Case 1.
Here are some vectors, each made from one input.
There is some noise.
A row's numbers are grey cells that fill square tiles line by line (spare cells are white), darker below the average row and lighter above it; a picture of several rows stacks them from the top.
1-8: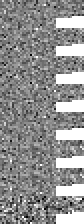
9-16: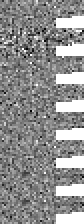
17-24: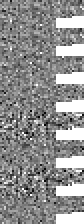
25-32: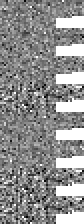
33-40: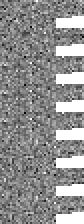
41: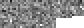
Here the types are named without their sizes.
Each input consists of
either a point on a circle, or a fixed value.
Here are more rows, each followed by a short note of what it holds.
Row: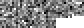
a fixed value
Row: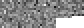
a point on a circle
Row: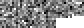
a fixed value
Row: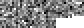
a fixed value
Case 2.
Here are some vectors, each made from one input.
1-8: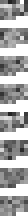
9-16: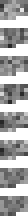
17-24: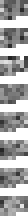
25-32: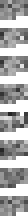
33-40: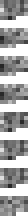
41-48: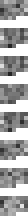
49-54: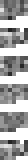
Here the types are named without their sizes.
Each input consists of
either a fixed value, or a node of a tree.
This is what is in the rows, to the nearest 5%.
About 10% of them hold a fixed value. The rest hold a node of a tree.
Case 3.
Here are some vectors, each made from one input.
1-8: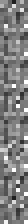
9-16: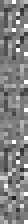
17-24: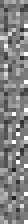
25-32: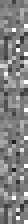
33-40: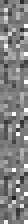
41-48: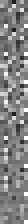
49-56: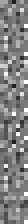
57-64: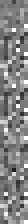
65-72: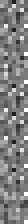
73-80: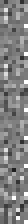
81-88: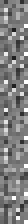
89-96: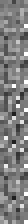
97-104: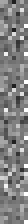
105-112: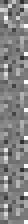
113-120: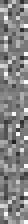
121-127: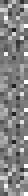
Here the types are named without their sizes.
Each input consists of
a node of a tree.
